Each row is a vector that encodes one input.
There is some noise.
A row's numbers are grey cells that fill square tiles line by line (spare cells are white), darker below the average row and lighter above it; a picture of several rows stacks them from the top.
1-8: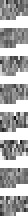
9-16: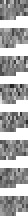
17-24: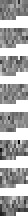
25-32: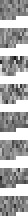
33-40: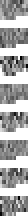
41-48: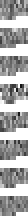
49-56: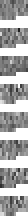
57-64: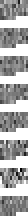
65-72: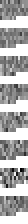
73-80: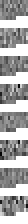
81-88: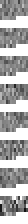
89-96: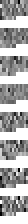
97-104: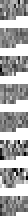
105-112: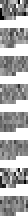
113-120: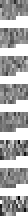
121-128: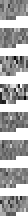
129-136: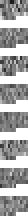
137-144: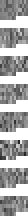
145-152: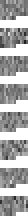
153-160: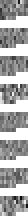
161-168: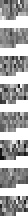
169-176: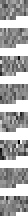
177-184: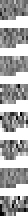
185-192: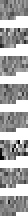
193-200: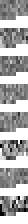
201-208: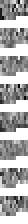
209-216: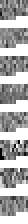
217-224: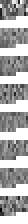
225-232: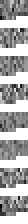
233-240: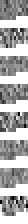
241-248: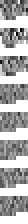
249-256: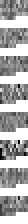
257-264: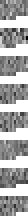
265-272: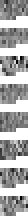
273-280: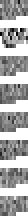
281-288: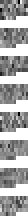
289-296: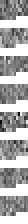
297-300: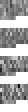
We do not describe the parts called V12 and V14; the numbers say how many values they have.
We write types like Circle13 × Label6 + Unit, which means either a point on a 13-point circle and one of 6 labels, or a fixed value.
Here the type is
(Bool × V14 + Unit) × Label7 × V12.
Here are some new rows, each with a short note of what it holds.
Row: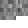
one of 7 labels, a true/false value, a value of V12 and a value of V14
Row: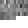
one of 7 labels and a value of V12
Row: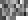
one of 7 labels, a true/false value, a value of V12 and a value of V14
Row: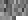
one of 7 labels, a true/false value, a value of V12 and a value of V14
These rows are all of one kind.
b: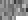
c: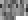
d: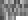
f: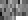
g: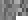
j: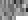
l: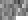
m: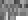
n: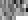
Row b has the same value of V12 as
j, l and n.
